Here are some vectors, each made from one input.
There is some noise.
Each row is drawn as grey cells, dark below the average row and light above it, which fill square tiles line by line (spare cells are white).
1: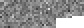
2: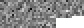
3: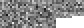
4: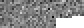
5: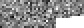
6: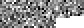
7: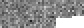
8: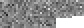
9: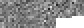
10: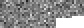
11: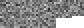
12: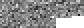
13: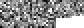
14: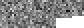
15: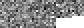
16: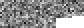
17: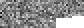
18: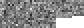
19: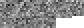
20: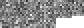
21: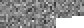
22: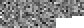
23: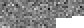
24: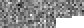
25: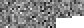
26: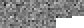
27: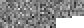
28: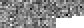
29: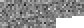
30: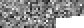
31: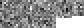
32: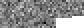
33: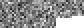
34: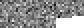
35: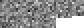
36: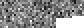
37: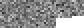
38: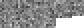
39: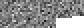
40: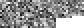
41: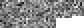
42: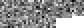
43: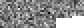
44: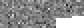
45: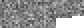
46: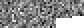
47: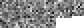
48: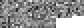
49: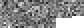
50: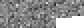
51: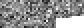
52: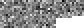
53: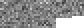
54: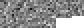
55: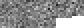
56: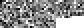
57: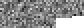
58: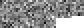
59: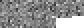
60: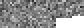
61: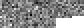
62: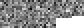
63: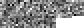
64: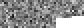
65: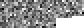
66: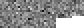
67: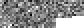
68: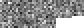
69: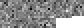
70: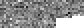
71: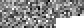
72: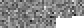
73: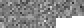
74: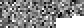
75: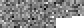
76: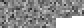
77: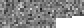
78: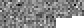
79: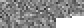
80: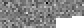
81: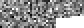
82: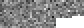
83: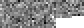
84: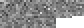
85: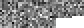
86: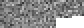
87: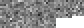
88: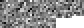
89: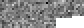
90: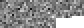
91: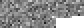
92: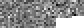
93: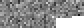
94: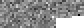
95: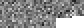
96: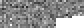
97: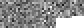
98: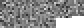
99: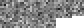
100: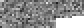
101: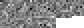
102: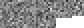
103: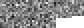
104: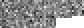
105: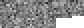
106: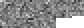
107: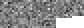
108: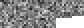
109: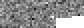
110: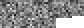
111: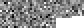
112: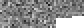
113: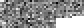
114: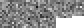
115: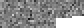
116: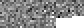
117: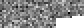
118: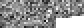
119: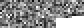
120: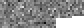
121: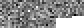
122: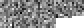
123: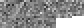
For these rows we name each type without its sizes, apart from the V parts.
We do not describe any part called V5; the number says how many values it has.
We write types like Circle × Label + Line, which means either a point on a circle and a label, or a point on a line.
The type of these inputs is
List(Bool × V5 + Circle).
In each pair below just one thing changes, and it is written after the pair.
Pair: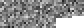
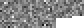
the value of V5 in item 1 of the list
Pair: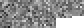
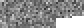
the true/false value in item 1 of the list
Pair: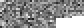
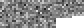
the true/false value in item 1 of the list
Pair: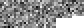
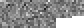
the true/false value in item 1 of the list
